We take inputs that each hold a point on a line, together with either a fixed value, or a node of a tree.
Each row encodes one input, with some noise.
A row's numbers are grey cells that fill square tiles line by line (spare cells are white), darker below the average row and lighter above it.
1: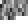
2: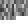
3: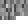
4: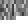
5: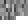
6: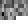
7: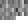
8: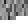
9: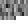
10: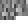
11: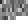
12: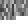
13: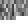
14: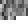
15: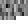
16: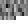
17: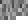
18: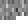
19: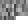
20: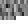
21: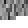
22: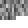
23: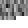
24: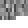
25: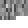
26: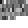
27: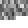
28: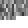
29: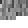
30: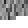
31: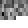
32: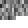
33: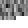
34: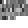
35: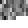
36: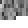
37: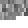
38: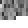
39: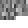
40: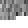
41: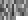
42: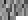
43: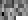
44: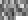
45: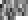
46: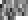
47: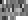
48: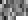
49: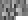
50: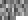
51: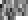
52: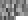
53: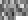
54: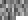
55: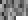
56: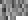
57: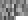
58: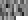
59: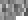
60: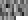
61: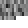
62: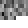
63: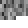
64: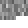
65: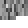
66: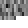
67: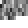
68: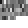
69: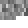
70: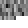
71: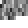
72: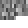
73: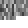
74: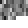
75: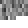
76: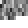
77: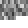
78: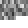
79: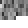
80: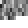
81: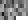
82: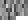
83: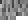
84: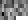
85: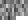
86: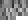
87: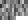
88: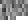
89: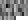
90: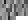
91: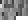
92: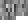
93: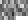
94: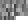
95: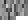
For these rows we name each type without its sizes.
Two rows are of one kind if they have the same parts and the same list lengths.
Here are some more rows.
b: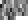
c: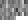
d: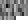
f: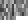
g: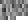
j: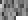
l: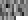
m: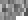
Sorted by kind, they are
b, d, f, l
c, g, j, m

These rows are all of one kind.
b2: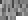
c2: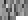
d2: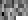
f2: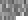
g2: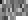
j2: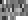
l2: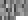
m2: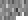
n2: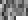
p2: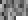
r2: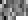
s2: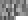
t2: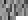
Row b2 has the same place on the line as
g2 and j2.
